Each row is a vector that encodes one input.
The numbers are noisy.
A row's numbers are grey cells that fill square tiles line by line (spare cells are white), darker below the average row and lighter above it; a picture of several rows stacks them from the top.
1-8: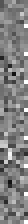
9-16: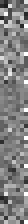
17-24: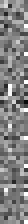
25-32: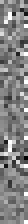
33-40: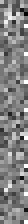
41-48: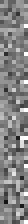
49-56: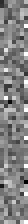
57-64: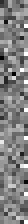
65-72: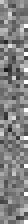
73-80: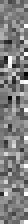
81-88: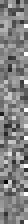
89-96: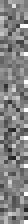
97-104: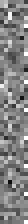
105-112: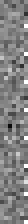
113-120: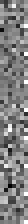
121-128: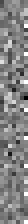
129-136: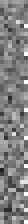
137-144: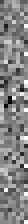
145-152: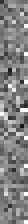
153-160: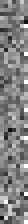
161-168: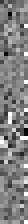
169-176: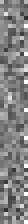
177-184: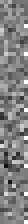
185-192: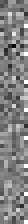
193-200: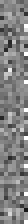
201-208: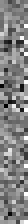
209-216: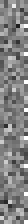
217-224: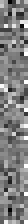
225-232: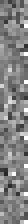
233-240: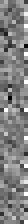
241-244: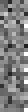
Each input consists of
either a fixed value, or a node of an 8-node tree, a node of a 20-node tree and a true/false value.
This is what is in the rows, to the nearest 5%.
A few of them hold a fixed value. The rest hold a node of an 8-node tree, a node of a 20-node tree and a true/false value.
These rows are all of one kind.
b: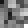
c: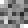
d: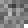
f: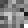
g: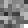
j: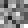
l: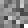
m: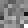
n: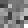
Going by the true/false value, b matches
c, f and g.
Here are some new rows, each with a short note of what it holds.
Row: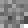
a node of an 8-node tree, a node of a 20-node tree and a true/false value
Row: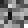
a node of an 8-node tree, a node of a 20-node tree and a true/false value
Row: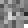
a node of an 8-node tree, a node of a 20-node tree and a true/false value
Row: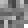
a node of an 8-node tree, a node of a 20-node tree and a true/false value
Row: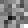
a node of an 8-node tree, a node of a 20-node tree and a true/false value
